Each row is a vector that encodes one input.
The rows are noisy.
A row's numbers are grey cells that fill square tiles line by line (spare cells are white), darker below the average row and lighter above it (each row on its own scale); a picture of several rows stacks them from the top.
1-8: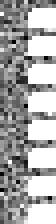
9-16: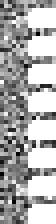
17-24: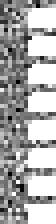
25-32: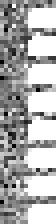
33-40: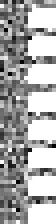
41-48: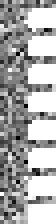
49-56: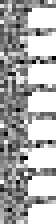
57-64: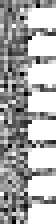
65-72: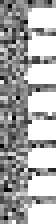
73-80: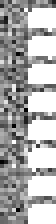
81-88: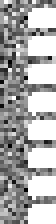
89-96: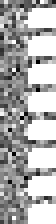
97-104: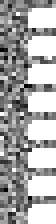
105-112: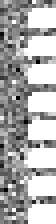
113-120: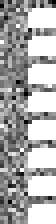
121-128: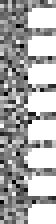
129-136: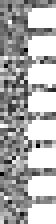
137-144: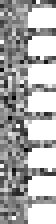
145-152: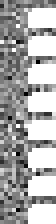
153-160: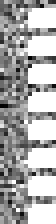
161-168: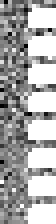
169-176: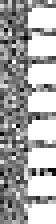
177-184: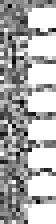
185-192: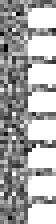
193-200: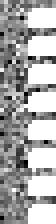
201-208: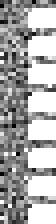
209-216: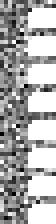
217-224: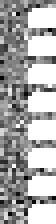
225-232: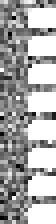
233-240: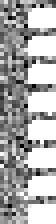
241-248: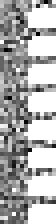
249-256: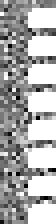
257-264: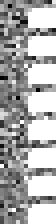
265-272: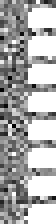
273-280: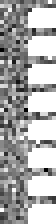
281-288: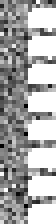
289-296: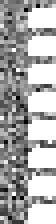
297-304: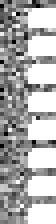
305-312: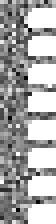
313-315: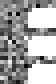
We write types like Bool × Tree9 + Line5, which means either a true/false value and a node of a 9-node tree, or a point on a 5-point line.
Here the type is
(Bool × Bool × Bool + Unit) × Tree11 + Circle6 × Label6.
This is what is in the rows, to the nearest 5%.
About 20% of them hold a point on a 6-point circle and one of 6 labels. The rest hold a node of an 11-node tree, together with either a fixed value, or three true/false values.
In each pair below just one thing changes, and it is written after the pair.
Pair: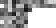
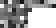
the place on the 6-point circle
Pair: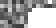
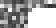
the label
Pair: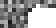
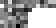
the place on the 6-point circle
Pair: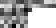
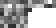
the place on the 6-point circle
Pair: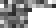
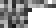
the place on the 6-point circle
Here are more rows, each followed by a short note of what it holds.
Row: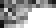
a node of an 11-node tree
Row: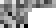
a node of an 11-node tree and three true/false values
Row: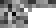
a node of an 11-node tree
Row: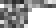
a point on a 6-point circle and one of 6 labels
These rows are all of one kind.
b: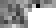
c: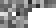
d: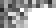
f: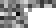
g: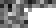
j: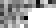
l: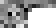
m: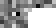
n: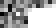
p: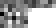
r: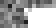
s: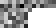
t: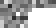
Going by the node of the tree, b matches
j, s and t.
